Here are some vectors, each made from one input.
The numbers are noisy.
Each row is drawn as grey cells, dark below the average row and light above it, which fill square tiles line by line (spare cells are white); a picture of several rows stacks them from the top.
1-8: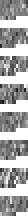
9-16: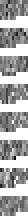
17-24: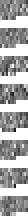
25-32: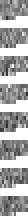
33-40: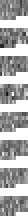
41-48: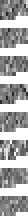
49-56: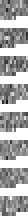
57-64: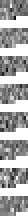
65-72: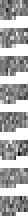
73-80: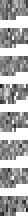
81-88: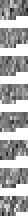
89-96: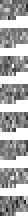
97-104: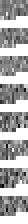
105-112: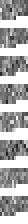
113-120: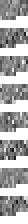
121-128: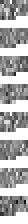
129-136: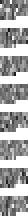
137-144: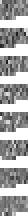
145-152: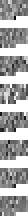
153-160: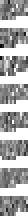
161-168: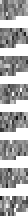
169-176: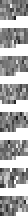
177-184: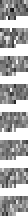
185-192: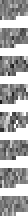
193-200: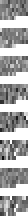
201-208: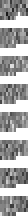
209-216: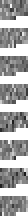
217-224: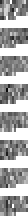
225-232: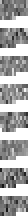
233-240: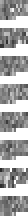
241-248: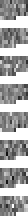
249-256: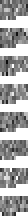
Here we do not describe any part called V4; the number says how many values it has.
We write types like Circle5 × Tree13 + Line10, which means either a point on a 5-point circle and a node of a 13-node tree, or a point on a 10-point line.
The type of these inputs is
Line7 + Line11 × List2(V4).
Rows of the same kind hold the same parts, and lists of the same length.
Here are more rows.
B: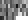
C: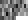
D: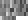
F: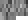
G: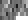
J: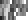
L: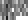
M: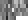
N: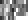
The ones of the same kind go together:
B, C, G
D, L
F, M
J, N

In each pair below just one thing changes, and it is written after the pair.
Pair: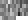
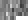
the value of V4 in item 1 of the list
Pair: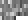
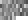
the place on the 11-point line
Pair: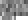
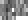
the place on the 11-point line
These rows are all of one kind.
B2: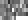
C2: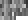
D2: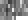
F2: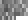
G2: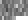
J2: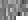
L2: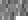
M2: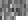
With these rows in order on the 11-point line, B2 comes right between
D2 and L2.
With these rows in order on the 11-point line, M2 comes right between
C2 and J2.
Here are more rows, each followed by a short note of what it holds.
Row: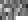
a point on a 7-point line
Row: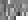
a point on an 11-point line, together with a list of two items
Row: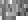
a point on an 11-point line, together with a list of one item
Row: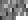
a point on an 11-point line, together with the empty list
